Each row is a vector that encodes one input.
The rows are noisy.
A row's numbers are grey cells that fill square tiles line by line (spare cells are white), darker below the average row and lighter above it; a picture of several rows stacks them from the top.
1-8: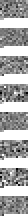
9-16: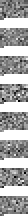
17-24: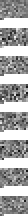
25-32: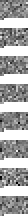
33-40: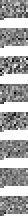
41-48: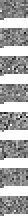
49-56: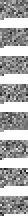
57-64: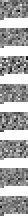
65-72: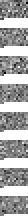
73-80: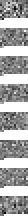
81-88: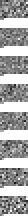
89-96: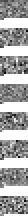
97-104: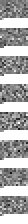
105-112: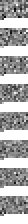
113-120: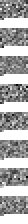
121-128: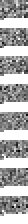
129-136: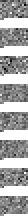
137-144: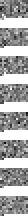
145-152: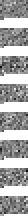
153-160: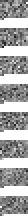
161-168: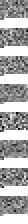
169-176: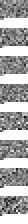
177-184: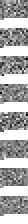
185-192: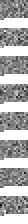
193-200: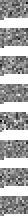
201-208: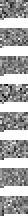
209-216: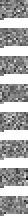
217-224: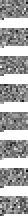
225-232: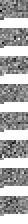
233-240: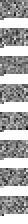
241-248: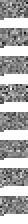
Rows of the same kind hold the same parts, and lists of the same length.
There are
2 kinds of row.
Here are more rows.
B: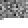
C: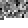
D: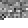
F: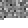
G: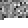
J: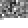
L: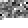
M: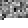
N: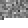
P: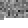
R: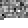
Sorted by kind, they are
B, D, F, G, J, M, R
C, L, N, P

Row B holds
a point on a 9-point line and a node of an 11-node tree.
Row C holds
a node of each of two 11-node trees.
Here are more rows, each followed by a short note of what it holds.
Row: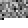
a node of each of two 11-node trees
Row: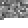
a point on a 9-point line and a node of an 11-node tree
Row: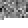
a node of each of two 11-node trees
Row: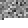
a node of each of two 11-node trees
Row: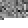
a node of each of two 11-node trees
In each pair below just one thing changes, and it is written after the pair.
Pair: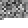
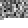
the node of the tree
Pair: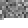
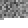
the place on the 9-point line
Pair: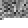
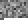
the node of the tree
